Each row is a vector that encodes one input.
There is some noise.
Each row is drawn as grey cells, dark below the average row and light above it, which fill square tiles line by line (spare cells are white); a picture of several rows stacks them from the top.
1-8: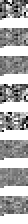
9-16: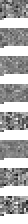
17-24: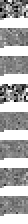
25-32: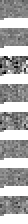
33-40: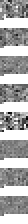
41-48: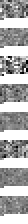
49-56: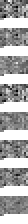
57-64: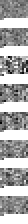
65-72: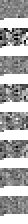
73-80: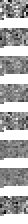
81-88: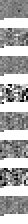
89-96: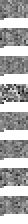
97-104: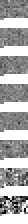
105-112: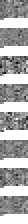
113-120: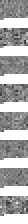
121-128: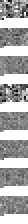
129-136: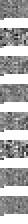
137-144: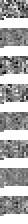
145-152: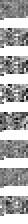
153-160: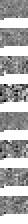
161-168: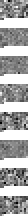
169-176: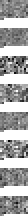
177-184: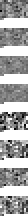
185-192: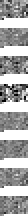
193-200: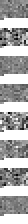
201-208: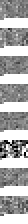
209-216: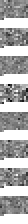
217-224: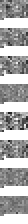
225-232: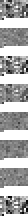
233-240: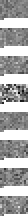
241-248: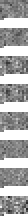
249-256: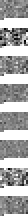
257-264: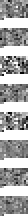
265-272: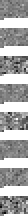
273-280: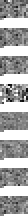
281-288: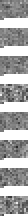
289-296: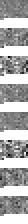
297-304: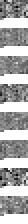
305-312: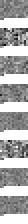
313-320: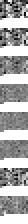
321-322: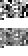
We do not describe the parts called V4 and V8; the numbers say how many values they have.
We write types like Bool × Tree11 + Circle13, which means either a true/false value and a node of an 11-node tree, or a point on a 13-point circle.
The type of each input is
(Bool × Circle10 + Unit) × V4 × V8 + Unit.
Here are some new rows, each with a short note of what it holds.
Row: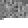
a point on a 10-point circle, a true/false value, a value of V4 and a value of V8
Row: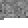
a value of V4 and a value of V8
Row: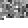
a point on a 10-point circle, a true/false value, a value of V4 and a value of V8
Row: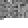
a point on a 10-point circle, a true/false value, a value of V4 and a value of V8
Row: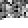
a value of V4 and a value of V8
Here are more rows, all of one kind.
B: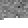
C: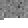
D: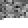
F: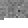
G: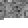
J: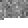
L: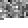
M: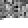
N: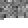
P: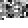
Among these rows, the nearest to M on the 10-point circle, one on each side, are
J and P.
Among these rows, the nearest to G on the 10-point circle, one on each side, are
B and P.
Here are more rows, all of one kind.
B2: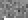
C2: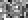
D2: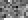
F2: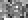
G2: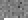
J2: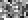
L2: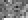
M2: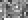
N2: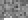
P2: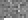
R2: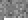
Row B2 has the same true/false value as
D2, F2, G2 and R2.
